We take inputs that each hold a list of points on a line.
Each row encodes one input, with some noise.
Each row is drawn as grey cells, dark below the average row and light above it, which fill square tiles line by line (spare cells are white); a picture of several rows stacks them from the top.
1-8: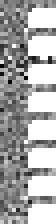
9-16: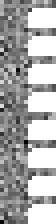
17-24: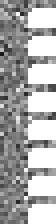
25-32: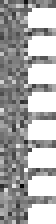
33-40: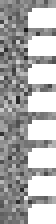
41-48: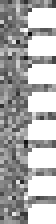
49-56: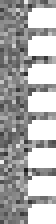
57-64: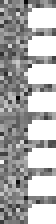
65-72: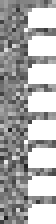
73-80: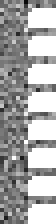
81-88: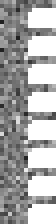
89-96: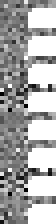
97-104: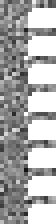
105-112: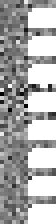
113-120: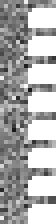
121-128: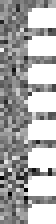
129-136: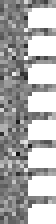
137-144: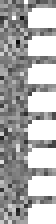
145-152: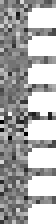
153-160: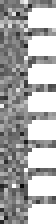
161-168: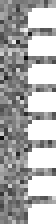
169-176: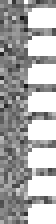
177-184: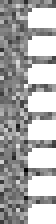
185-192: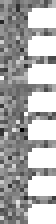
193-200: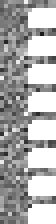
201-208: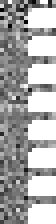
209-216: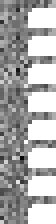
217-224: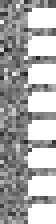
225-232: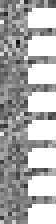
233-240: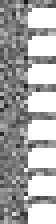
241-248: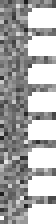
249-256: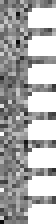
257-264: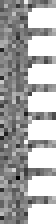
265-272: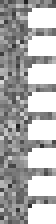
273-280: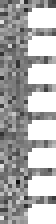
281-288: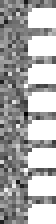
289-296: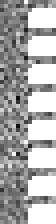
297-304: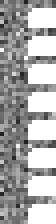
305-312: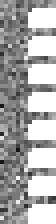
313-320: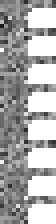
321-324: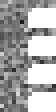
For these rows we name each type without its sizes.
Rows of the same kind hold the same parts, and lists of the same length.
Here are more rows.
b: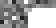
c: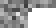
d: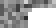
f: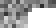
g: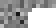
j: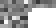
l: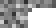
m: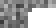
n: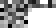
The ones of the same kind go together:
b, d, m
c, g, j, l
f
n

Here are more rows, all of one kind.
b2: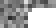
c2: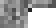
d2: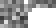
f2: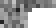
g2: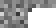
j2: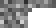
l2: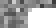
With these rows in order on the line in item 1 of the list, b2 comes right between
d2 and g2.
